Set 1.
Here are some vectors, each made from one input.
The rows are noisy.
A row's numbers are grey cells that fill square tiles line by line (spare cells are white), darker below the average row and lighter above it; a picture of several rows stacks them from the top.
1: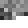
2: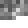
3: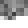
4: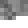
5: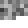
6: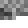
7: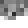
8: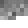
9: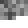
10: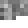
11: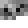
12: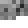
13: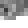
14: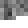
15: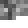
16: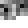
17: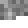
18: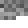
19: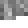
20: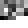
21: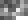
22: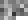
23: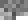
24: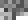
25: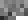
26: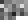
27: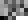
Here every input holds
three true/false values.
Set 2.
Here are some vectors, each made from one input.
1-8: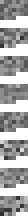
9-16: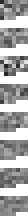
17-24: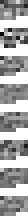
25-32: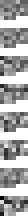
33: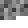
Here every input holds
a point on a 4-point line.
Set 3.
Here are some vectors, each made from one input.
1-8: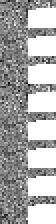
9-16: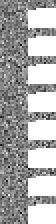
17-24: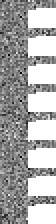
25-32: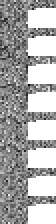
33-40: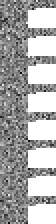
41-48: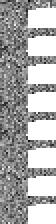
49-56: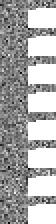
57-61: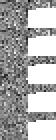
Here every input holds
a point on a 7-point line.
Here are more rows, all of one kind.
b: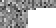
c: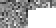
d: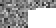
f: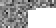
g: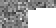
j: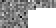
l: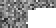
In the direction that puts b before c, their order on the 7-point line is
l, d, j, g, b, f, c.
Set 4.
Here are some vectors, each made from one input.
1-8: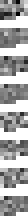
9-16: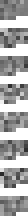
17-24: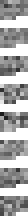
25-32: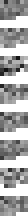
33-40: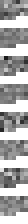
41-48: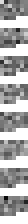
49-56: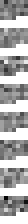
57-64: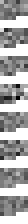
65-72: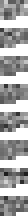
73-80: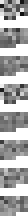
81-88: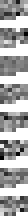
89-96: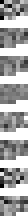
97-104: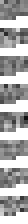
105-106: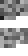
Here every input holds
a point on a 13-point line.
